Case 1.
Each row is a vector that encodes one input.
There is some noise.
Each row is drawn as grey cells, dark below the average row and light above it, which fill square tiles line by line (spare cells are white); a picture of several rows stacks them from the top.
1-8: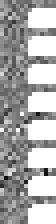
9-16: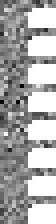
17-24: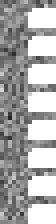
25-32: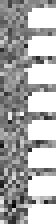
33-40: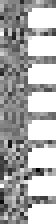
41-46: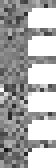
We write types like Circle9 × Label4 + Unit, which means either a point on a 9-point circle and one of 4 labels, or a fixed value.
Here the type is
Label5 + Line3 × Line3.
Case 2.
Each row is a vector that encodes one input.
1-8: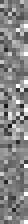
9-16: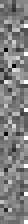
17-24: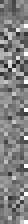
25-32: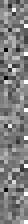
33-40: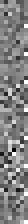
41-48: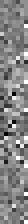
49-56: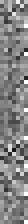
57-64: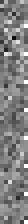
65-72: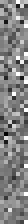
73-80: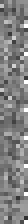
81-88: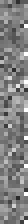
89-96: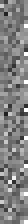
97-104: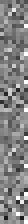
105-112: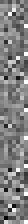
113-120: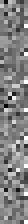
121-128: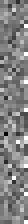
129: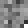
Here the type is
Circle8 + Circle17.
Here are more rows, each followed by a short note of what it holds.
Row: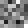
a point on an 8-point circle
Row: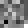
a point on an 8-point circle
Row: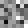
a point on an 8-point circle
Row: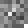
a point on a 17-point circle
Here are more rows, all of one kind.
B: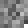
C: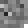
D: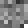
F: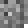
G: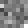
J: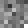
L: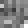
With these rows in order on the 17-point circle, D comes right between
B and J.
